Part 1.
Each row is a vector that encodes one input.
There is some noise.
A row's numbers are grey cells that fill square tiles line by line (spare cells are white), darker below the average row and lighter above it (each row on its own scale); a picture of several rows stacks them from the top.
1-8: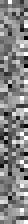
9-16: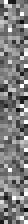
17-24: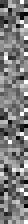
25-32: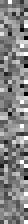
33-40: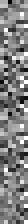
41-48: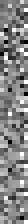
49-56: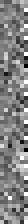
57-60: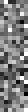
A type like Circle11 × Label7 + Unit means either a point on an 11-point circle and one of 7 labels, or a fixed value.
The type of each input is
Bool × Bool × Bool + Unit.
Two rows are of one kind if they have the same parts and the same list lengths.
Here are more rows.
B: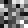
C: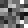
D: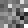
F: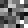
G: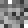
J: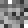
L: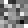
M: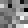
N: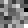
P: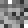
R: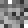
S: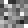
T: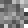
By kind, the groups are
B, C, D, F, L, M, N, S, T
G, J, P, R

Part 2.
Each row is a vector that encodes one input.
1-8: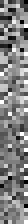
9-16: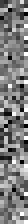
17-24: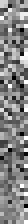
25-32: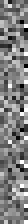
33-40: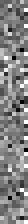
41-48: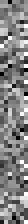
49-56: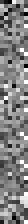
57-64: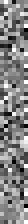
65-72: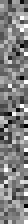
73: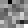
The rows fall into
2 kinds.
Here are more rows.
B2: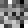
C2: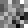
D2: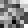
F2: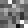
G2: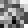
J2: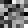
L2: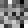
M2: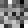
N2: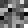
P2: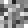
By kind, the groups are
B2, L2, M2
C2, D2, F2, G2, J2, N2, P2

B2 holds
a fixed value.
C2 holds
four true/false values.
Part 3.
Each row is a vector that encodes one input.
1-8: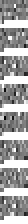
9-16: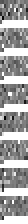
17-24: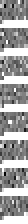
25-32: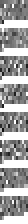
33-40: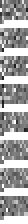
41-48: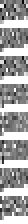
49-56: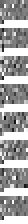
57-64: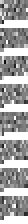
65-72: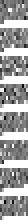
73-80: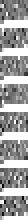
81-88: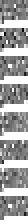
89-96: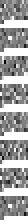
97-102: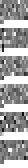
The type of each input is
Bool × Bool × Bool × Bool + Unit.
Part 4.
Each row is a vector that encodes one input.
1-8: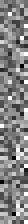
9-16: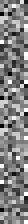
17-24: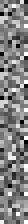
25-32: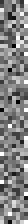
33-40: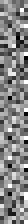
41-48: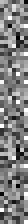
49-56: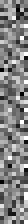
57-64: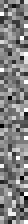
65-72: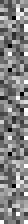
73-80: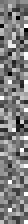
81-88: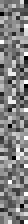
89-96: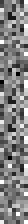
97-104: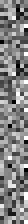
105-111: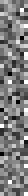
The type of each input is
Bool × Bool × Bool × Bool.
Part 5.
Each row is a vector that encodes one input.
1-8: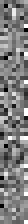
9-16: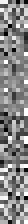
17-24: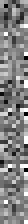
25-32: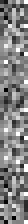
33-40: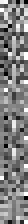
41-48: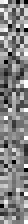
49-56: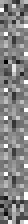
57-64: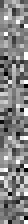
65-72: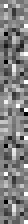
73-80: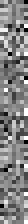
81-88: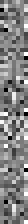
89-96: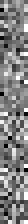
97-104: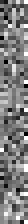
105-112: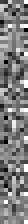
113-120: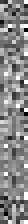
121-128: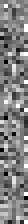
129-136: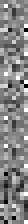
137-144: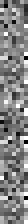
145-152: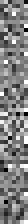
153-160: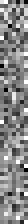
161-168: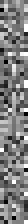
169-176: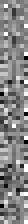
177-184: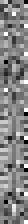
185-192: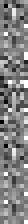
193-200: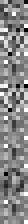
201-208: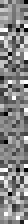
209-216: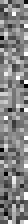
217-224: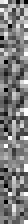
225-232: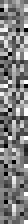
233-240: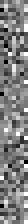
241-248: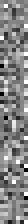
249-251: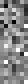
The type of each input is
Bool × Bool × Bool × Bool + Unit.
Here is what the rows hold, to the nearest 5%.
A few of them hold a fixed value. The rest hold four true/false values.
